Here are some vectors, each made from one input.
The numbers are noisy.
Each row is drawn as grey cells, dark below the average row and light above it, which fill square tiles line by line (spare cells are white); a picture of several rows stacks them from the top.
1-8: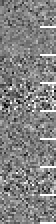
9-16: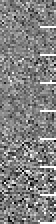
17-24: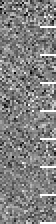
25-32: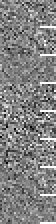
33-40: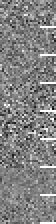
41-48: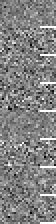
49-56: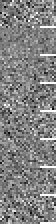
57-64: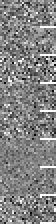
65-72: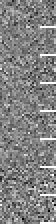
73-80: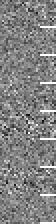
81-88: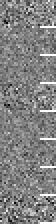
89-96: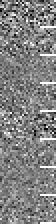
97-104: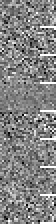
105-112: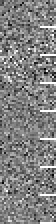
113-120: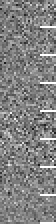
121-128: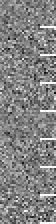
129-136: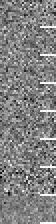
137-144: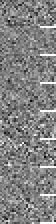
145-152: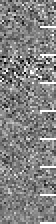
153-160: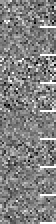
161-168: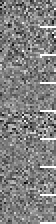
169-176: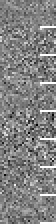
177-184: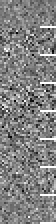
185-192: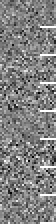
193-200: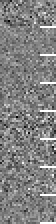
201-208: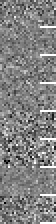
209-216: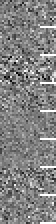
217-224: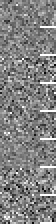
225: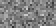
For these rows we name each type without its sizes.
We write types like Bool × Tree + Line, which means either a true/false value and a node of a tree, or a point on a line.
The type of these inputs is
(Circle + Unit) × Tree + Line.
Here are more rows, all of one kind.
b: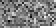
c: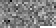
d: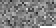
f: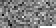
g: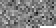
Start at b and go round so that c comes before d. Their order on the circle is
b, f, g, c, d.
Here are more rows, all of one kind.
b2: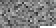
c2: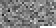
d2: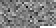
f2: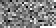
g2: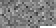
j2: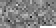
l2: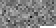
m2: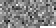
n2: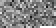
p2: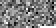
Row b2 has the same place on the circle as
c2 and p2.
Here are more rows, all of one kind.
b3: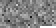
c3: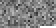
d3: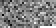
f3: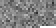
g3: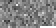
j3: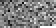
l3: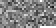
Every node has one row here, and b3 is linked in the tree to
c3.
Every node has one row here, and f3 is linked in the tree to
g3.
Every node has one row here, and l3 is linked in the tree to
c3, g3 and j3.
